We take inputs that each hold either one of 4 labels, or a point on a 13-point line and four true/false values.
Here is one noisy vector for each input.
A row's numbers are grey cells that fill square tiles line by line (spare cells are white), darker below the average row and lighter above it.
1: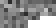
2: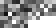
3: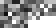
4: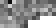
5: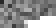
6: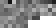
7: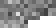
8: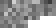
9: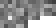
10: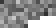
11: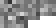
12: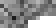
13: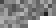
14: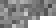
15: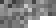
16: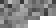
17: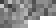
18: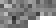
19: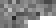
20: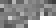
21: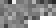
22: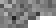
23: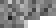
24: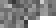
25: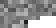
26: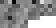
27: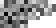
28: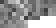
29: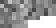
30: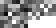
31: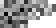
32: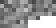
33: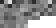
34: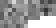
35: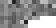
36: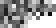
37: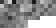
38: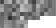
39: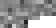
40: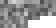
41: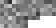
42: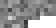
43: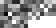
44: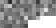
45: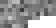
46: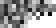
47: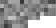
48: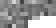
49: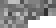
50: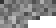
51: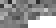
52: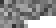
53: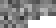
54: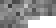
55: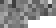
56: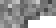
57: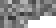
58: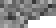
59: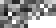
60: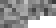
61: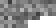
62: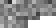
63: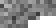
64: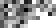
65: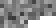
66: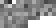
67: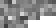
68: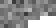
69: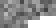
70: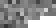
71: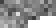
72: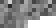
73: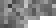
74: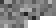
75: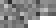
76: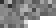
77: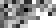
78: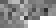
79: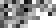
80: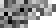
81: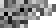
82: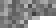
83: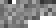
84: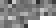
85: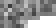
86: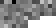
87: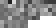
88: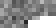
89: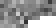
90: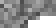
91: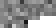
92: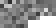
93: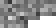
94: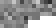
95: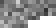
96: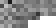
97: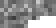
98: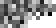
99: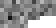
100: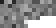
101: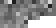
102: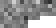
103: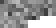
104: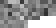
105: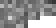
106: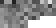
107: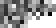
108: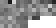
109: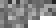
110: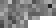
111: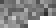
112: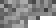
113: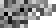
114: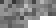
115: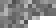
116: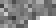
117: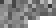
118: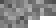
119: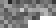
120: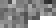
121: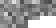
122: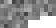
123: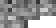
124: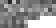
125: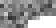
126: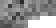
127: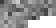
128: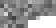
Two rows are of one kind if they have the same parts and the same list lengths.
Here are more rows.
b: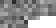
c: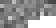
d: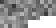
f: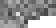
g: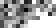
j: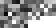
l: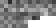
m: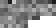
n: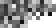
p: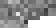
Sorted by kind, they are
b, c, d, f, l, m, p
g, j, n

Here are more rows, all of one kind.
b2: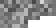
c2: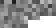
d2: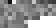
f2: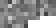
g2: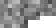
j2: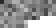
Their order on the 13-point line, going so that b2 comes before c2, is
d2, f2, g2, b2, j2, c2.
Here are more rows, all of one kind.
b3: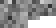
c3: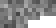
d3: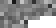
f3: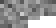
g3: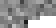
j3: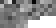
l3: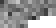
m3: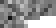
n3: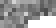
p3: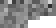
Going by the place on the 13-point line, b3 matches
j3 and m3.
